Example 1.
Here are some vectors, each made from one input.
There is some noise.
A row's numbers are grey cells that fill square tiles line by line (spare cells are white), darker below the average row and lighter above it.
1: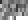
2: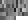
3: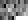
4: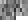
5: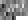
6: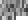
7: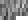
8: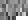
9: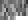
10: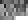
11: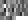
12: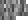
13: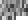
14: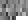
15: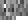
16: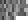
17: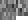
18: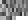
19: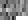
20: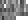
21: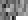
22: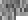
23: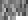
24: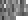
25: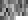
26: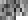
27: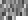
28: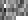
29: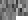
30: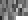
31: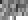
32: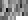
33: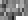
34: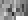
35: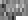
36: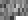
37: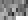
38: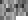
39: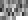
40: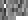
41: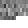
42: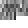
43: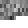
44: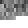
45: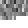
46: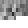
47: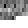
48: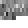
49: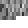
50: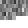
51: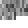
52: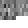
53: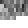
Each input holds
either a point on a 6-point circle, or three true/false values.
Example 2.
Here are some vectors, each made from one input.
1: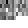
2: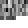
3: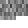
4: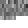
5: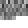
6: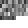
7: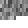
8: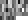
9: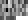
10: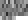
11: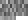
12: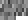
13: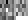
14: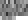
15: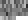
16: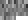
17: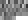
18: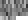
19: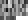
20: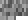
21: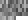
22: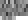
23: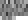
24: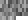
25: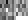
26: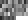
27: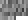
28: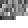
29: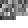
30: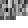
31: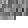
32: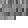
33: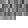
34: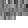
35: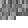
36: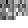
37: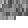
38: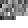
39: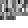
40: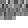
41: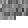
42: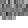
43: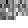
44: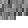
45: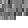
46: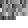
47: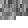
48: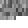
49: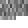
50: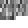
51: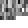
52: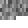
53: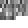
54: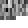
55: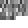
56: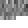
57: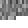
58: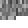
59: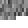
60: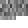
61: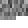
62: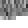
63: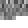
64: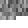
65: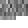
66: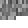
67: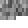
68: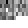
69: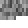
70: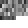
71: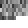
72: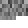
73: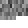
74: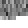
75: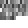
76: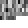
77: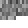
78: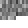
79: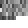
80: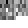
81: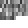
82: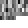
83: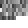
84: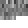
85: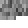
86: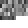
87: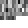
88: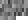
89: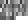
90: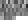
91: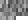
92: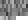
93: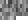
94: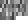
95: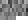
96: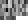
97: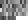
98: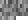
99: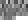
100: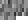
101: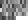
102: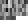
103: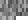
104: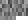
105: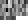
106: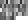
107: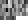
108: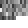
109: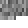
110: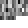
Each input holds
either a point on a 6-point line, or a point on a 12-point line.
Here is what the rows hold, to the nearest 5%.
About 40% of them hold a point on a 6-point line. The rest hold a point on a 12-point line.
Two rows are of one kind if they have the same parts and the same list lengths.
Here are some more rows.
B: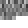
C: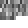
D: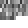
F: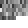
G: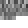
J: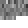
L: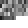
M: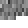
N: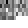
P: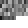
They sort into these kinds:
B, G, J, M
C, D, F, L, N, P

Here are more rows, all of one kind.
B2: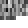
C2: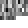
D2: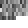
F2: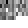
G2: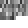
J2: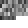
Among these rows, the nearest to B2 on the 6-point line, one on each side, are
C2 and J2.
